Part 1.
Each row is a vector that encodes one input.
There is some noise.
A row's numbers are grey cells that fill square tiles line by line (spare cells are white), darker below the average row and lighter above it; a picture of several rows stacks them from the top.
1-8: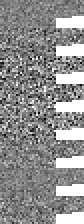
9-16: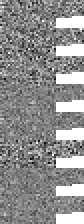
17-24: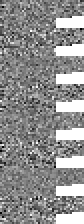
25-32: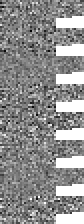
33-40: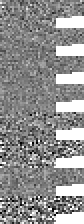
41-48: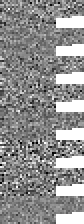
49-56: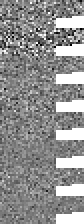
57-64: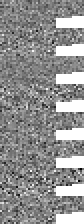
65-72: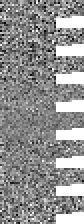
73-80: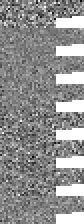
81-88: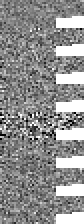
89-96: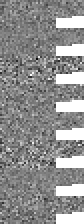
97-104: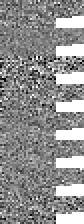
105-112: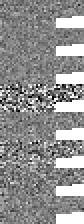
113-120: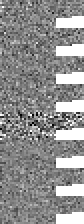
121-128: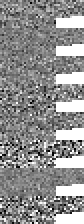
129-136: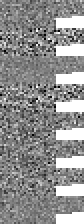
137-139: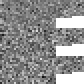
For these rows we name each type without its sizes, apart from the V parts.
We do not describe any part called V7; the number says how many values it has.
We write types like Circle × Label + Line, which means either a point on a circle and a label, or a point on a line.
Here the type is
Bool × Bool × Bool × Line × V7.
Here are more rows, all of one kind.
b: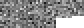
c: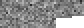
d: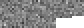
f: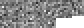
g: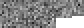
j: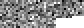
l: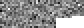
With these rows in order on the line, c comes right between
d and l.
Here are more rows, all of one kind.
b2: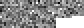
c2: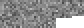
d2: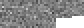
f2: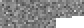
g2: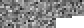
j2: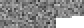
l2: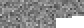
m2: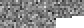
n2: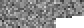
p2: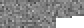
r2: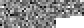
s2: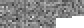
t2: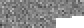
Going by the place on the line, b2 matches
d2, g2, p2 and r2.
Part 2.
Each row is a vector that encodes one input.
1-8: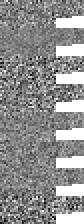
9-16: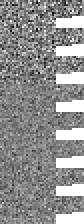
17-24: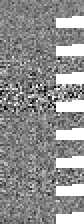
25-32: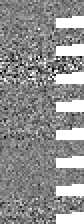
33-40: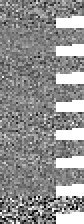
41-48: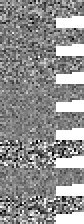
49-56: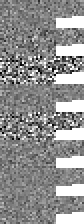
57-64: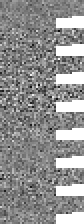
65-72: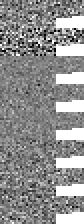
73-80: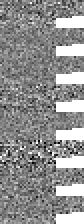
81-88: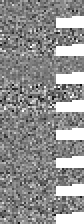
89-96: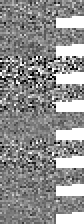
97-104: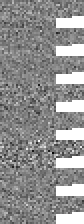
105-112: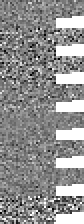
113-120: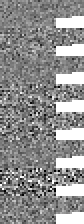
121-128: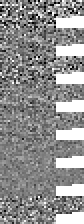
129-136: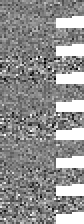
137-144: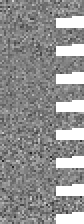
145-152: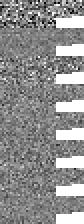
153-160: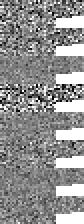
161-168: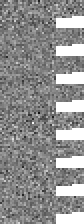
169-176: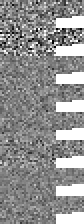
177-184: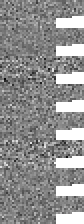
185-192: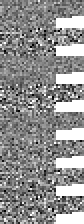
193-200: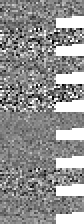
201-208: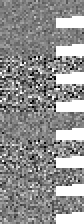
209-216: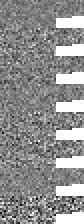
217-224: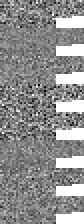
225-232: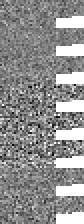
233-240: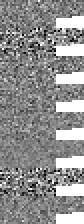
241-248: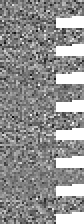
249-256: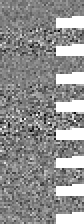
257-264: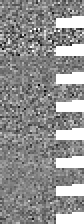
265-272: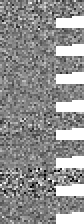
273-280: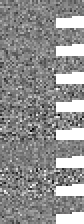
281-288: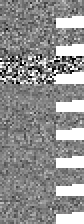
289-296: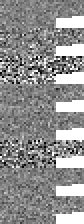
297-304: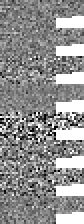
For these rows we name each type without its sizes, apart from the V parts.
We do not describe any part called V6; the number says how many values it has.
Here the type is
Bool × Bool × Bool × Line × V6.
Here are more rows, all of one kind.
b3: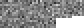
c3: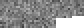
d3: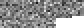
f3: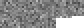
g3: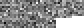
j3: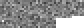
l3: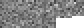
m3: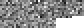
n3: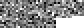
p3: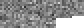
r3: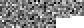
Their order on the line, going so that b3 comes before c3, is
g3, p3, b3, l3, r3, c3, f3, j3, d3, n3, m3.
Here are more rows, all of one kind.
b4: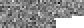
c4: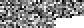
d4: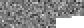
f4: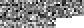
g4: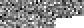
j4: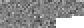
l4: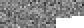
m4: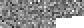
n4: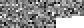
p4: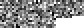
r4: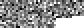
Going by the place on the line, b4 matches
j4 and r4.
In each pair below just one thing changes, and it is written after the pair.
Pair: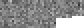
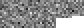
one of the three true/false values
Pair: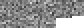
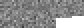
the place on the line
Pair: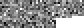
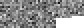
one of the three true/false values
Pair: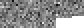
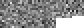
one of the three true/false values
